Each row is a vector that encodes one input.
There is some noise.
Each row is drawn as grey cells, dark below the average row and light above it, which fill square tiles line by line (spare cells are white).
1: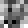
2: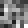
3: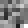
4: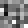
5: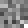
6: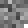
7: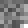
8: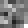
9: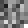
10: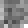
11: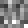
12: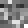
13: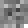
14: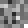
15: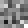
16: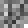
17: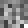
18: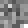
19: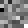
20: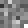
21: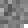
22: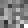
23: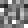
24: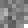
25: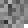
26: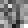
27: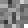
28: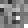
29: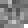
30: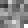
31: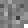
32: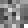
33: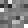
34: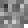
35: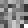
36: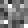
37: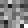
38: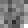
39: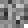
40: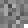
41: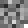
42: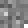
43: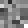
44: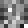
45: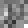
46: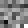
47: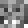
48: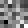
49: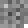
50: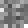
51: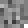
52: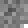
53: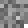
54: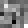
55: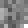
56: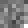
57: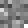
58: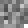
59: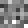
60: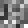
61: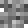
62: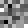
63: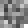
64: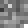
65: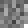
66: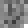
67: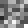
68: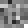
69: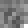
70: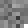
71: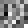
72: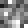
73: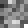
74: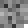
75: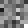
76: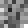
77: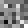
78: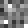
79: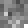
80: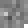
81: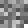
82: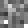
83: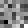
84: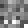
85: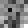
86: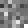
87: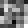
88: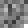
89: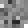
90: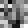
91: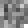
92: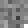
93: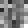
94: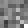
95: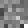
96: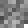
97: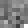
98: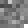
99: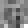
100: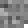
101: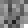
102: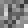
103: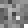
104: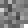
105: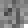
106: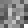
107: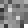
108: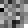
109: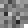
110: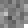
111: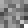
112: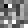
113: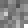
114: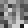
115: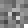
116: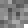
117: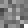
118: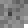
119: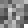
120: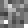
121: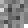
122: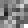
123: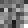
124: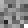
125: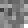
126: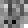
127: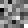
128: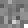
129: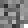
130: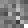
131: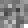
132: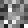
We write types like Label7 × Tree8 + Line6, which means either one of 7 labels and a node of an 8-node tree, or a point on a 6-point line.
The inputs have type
(Bool × Bool × Bool + Unit) × Line5 + List2(Line4).
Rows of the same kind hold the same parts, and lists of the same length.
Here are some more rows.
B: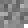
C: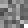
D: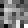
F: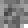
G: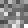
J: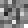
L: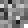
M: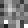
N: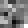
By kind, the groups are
B, G
C
D, M, N
F, J
L

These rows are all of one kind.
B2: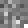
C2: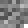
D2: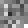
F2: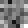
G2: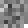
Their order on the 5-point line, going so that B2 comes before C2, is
B2, F2, G2, C2, D2.
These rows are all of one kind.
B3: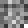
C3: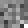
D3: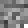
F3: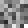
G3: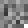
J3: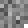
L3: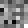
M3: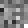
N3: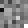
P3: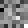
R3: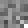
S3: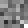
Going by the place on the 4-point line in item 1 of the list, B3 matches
P3 and R3.
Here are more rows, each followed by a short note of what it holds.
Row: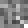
a list of one item
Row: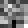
the empty list
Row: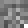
a list of two items
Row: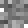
a point on a 5-point line
